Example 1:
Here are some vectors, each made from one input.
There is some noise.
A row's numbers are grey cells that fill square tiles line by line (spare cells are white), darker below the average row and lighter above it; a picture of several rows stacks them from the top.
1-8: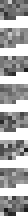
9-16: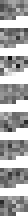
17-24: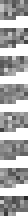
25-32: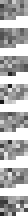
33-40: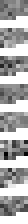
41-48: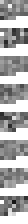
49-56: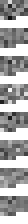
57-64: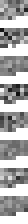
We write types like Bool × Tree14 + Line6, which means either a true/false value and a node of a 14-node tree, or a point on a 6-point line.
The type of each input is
Bool × Line4 × Line4.
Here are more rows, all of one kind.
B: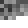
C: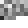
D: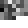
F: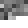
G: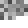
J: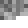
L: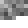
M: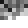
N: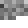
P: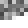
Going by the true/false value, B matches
F, L and P.
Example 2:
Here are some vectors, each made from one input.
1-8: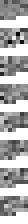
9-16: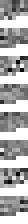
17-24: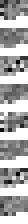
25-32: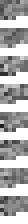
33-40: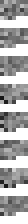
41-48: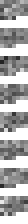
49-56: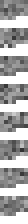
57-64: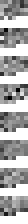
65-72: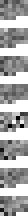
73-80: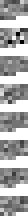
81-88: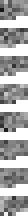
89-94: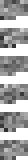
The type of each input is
List2(Line6).
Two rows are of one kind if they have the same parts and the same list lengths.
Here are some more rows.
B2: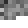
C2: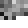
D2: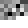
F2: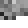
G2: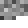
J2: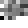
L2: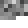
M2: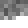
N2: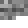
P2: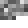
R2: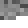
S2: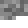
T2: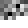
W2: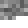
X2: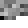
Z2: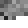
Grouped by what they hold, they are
B2, C2, F2, G2, P2, R2, X2, Z2
D2, T2
J2, L2, M2, N2, S2, W2

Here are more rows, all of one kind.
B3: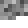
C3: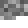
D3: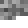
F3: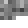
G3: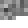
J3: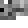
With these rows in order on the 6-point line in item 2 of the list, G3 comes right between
C3 and F3.
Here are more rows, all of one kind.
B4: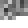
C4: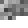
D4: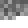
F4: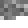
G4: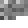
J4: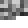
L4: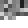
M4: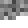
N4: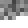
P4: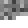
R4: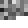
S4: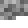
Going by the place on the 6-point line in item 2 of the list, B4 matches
G4, M4 and N4.
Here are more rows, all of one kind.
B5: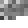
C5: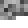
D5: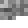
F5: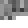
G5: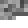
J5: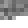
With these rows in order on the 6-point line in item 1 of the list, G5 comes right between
C5 and D5.
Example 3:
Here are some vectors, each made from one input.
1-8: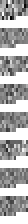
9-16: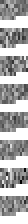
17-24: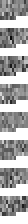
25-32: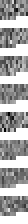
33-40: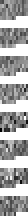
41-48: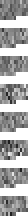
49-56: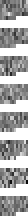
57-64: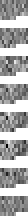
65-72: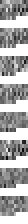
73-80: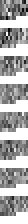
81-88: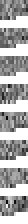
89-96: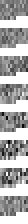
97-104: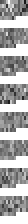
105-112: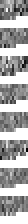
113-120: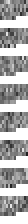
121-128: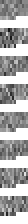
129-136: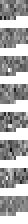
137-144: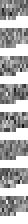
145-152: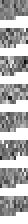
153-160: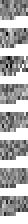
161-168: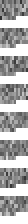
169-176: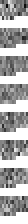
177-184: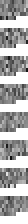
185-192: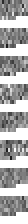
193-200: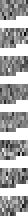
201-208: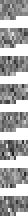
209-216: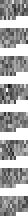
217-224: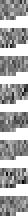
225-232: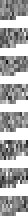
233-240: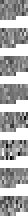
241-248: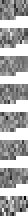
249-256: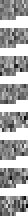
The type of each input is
Circle6 + Circle11.
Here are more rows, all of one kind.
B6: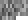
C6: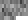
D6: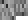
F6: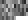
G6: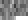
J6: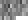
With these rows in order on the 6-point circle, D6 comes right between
B6 and C6.
